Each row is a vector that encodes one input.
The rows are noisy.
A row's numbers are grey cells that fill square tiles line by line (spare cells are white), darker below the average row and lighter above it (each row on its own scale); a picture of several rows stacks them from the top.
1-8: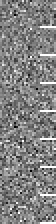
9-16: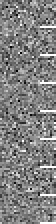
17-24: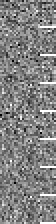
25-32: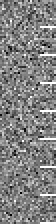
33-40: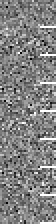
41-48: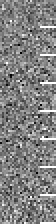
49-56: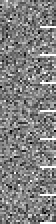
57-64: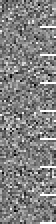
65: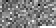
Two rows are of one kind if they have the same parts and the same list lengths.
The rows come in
3 kinds.
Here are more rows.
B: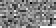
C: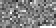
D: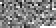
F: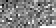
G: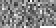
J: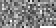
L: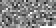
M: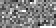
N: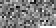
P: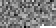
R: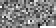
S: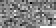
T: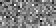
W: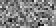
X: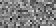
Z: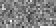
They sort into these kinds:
B, L, N, S, T, W, X
C, D, F, M, P, R
G, J, Z

